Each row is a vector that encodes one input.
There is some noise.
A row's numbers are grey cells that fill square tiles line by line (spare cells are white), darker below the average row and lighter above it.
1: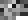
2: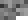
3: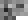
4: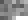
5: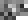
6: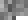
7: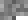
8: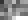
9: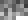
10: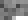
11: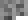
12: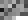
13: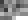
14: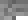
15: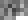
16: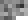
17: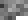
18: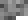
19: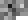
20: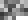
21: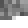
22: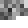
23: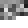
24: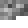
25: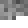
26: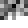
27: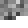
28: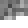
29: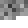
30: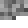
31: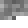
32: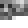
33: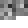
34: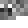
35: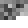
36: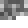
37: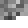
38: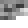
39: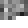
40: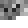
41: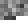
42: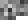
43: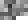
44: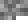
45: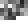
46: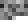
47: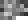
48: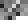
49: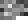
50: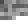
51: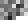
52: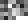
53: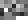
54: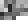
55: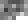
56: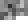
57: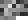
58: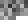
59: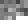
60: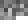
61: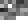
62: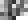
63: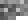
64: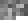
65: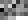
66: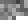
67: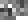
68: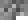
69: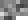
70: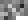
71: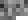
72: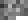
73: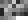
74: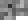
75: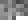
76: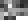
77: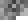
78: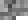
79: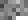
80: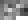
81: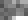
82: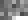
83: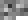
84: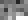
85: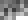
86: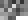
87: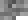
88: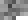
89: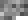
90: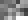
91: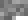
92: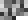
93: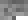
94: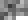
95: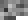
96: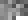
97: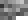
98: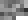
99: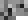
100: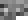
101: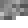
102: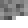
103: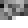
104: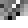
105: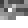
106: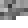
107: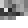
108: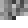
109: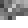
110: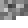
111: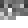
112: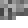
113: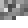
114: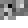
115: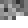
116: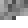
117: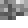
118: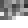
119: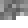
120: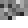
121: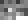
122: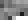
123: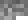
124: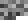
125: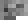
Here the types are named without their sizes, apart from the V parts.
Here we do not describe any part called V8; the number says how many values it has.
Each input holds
either a point on a circle, or a point on a line, or a value of V8.
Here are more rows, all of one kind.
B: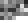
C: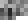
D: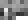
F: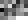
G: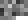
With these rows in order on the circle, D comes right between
B and G.
